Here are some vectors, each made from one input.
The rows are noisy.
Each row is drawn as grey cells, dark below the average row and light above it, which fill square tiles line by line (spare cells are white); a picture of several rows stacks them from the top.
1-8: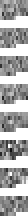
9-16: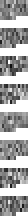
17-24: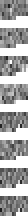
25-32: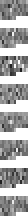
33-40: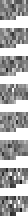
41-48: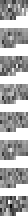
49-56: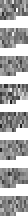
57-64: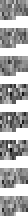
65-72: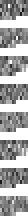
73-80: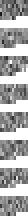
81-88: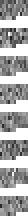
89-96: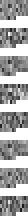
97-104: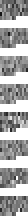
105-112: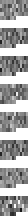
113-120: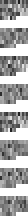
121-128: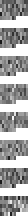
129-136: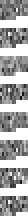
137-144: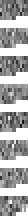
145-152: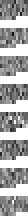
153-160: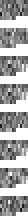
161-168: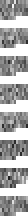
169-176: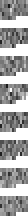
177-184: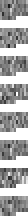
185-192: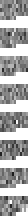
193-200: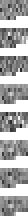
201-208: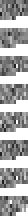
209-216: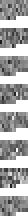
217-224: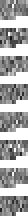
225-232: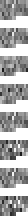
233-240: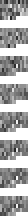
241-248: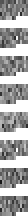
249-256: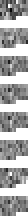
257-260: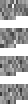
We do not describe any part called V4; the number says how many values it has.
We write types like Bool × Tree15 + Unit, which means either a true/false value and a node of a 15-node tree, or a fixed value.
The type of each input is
Bool × (Circle5 + Line7) + Line6 + V4.
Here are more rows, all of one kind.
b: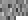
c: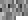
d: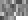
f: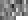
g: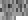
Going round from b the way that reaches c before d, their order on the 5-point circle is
b, f, c, g, d.
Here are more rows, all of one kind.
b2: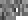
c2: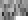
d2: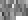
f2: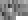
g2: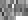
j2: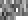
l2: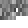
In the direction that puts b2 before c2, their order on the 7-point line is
g2, d2, l2, b2, f2, j2, c2.
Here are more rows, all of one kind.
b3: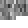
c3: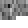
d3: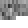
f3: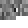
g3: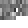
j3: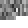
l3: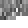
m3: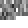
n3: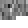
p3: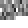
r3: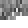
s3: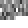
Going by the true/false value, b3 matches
c3, d3 and n3.
